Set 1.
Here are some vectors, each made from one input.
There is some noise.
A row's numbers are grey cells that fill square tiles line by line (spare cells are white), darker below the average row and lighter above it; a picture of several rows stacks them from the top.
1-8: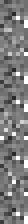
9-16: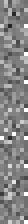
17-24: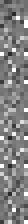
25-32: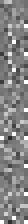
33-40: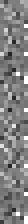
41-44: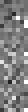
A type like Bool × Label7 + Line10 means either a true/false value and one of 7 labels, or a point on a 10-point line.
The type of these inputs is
Bool × Bool × Bool + Unit.
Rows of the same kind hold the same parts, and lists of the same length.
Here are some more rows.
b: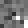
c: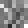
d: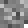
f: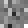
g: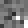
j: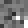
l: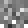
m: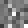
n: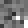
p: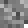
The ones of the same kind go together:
b, g, j, n
c, d, f, l, m, p

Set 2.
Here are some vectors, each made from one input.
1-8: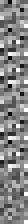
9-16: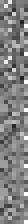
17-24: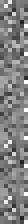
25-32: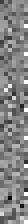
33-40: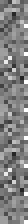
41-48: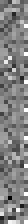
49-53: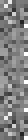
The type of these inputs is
Line8.
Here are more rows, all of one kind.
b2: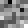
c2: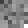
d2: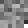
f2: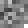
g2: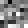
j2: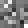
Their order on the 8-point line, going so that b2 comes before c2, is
g2, b2, c2, d2, f2, j2.
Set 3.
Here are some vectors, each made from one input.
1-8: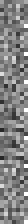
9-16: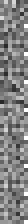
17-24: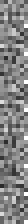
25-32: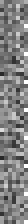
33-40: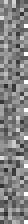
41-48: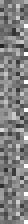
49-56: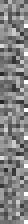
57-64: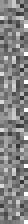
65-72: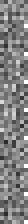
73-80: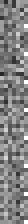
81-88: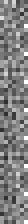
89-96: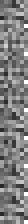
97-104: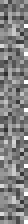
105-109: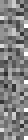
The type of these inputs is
Bool × Bool × Bool.
